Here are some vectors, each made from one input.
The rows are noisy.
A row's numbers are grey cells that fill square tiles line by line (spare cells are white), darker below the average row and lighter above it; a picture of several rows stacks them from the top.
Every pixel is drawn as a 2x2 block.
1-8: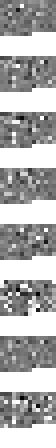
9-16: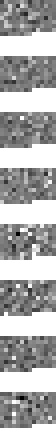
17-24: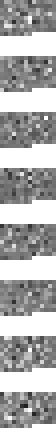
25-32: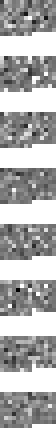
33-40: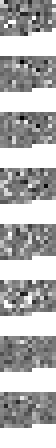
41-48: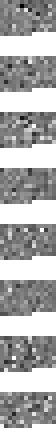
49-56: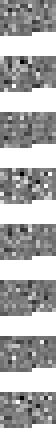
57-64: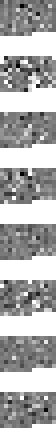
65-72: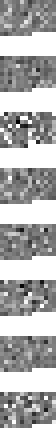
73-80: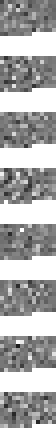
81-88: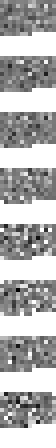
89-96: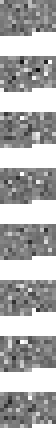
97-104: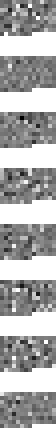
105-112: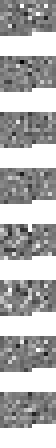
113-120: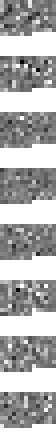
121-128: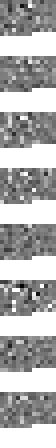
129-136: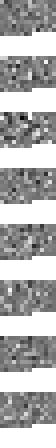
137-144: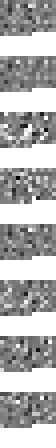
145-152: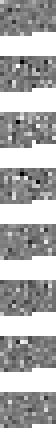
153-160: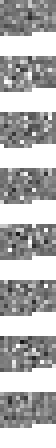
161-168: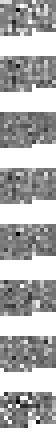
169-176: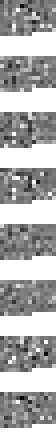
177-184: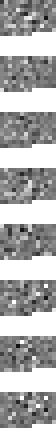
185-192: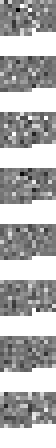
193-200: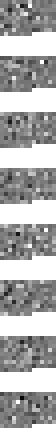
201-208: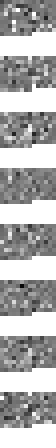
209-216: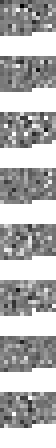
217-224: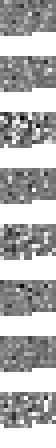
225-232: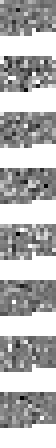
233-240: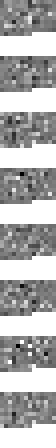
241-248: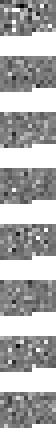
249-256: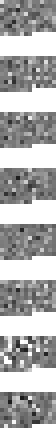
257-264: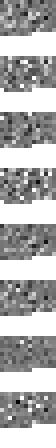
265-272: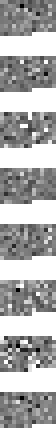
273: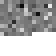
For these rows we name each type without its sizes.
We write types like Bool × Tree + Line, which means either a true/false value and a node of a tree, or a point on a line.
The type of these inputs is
List(Circle).
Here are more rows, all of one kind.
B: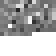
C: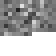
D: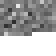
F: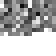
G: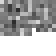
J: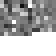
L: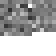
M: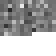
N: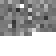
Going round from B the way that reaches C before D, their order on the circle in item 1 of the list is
B, F, G, L, J, C, M, N, D.
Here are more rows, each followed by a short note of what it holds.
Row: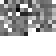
the empty list
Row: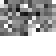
the empty list
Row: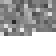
a list of one item
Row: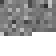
a list of one item
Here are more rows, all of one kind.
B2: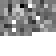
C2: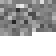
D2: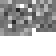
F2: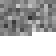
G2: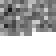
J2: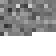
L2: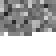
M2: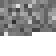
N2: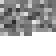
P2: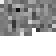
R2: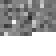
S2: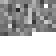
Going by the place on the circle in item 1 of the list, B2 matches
G2, J2, N2 and S2.
